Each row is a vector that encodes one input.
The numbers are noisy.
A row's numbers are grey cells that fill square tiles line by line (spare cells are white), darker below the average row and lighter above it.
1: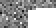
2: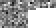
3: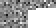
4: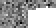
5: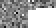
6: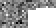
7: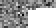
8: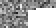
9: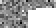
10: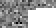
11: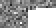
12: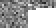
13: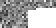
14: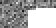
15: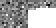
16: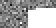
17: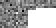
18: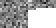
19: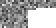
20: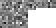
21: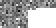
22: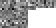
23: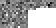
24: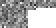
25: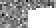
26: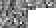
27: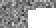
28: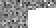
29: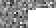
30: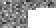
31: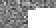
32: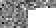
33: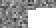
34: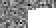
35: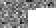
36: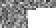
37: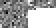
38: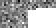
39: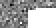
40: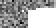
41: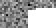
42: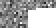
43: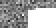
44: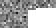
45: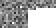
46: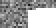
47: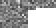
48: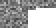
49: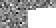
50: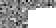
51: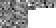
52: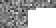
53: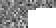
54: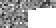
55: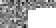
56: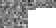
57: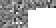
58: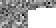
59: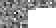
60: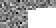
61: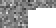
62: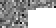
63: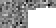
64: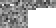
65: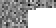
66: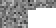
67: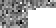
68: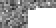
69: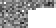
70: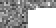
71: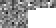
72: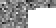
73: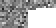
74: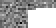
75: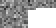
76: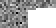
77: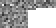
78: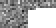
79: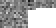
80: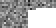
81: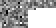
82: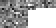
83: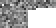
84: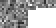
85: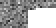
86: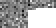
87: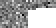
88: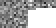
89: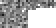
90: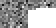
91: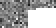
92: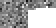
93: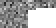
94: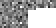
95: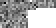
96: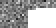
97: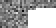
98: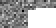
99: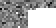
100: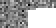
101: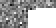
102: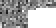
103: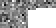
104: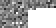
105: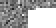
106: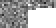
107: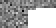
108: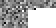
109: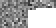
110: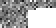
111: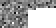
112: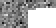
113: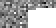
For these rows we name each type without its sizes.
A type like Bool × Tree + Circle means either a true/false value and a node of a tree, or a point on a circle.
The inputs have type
Label × Label × Label × Label.
